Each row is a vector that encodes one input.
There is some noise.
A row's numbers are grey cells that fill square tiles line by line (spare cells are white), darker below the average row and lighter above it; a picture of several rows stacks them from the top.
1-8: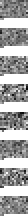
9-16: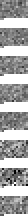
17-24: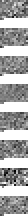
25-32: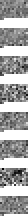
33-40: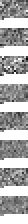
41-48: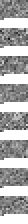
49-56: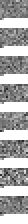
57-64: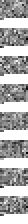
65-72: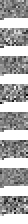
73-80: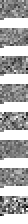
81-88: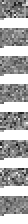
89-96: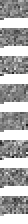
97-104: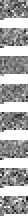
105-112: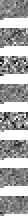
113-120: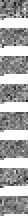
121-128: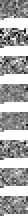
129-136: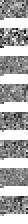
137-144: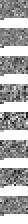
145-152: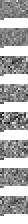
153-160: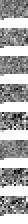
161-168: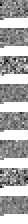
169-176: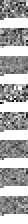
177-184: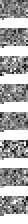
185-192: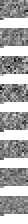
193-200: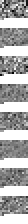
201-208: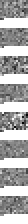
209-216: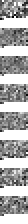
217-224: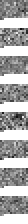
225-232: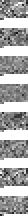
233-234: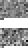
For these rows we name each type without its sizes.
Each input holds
a point on each of six lines and four true/false values.
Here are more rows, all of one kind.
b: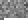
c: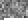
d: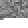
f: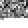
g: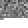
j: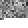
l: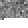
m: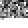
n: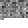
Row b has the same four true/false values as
j, l and n.
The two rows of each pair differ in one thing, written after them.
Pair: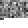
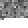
the place on one of the six lines
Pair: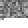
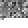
one of the four true/false values
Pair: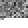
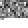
one of the four true/false values
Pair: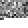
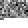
the place on one of the six lines
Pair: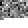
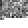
one of the four true/false values
